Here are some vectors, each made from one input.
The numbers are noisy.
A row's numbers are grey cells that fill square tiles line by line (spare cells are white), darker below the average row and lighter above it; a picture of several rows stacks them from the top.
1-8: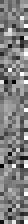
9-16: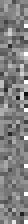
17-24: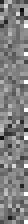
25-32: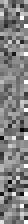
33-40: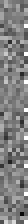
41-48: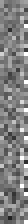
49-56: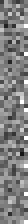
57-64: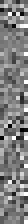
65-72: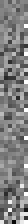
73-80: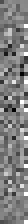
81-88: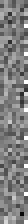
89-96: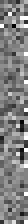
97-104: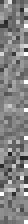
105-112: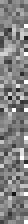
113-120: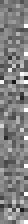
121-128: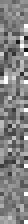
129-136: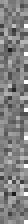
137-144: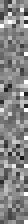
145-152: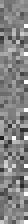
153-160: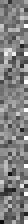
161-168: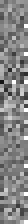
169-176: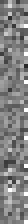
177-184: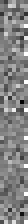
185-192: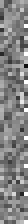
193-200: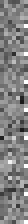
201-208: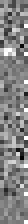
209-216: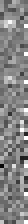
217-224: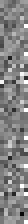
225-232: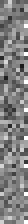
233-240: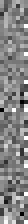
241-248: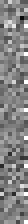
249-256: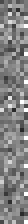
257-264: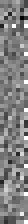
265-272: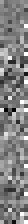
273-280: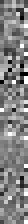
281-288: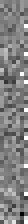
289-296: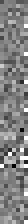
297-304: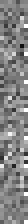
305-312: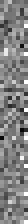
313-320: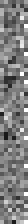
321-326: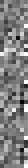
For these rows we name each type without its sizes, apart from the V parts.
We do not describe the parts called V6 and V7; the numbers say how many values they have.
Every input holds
either a node of a tree and a true/false value, or a value of V6 and a value of V7.
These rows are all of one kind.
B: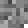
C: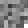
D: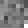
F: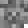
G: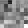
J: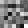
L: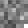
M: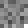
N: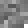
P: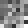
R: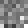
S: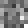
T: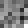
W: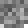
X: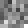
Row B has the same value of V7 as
C, L, N and X.
